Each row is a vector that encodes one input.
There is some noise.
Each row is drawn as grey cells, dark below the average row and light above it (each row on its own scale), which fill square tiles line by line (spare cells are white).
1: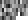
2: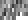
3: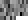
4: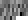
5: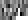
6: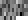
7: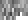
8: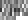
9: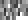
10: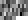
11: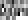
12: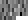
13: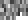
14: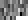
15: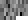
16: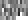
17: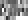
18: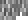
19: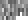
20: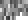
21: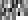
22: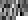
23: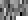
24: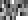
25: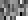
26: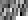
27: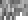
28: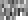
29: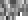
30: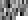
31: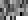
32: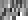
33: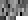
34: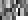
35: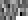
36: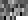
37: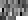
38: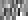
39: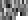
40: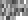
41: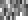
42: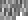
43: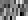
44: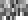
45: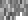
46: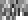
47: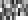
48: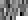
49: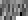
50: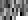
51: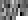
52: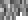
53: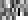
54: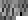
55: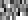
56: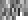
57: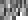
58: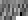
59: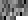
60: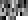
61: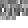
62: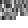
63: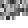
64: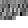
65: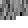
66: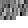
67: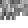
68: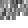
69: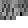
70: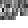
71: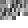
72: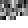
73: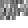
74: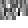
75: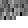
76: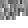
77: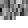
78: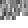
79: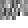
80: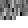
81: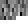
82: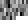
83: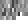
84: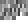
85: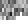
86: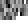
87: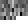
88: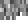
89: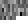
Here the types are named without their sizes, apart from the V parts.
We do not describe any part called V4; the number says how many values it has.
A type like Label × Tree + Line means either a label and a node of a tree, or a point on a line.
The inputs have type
Bool × Label × (Line + V4).
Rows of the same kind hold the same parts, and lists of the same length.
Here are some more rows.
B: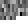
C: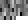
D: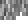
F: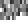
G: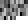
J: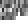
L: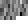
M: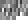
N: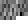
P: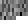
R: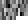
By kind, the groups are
B, L, R
C, D, F, G, J, M, N, P

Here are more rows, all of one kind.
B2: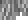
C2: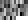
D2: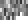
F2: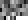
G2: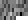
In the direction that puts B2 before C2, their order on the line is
G2, B2, C2, D2, F2.
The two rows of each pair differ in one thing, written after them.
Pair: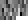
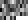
the value of V4
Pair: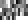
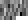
the true/false value
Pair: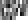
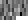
the label
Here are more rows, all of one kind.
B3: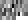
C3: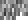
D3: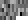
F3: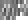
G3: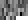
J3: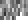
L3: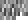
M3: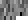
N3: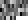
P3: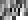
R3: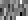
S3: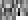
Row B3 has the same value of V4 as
G3 and N3.
